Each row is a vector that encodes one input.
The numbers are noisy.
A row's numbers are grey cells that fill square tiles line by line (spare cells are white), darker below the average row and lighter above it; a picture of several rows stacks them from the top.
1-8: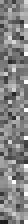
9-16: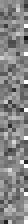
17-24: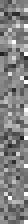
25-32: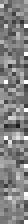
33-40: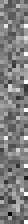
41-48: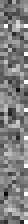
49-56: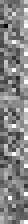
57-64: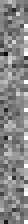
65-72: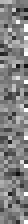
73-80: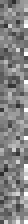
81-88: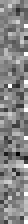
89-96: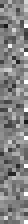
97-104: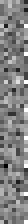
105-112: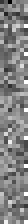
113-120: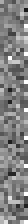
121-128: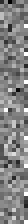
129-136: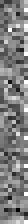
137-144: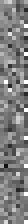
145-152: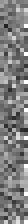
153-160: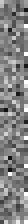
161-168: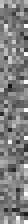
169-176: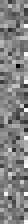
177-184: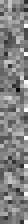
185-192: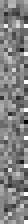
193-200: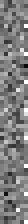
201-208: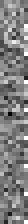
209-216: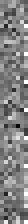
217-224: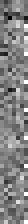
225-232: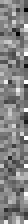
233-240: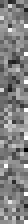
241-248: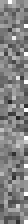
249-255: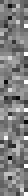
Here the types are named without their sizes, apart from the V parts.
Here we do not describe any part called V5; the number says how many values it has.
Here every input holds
two labels, together with a list of values of V5.
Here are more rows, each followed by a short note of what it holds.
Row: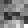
two labels, together with a list of two items
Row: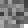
two labels, together with a list of two items
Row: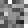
two labels, together with the empty list
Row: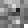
two labels, together with a list of two items
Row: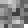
two labels, together with a list of two items
